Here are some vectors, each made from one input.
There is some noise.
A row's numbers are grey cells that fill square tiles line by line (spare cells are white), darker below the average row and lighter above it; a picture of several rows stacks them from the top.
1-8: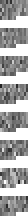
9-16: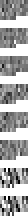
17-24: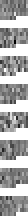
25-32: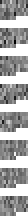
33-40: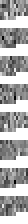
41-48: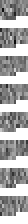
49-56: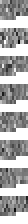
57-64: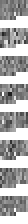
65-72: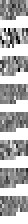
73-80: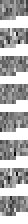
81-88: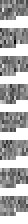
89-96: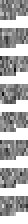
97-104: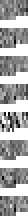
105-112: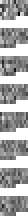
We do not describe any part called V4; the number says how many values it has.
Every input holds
a list of up to three items, each a true/false value and a value of V4.
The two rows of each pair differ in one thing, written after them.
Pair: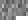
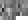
the value of V4 in item 1 of the list
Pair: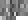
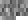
the true/false value in item 1 of the list
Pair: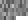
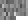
the true/false value in item 1 of the list
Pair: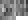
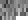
the value of V4 in item 1 of the list
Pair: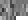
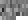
the true/false value in item 1 of the list
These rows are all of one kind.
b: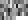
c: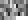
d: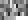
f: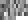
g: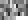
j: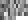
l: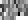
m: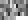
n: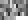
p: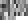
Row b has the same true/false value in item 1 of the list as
f and j.
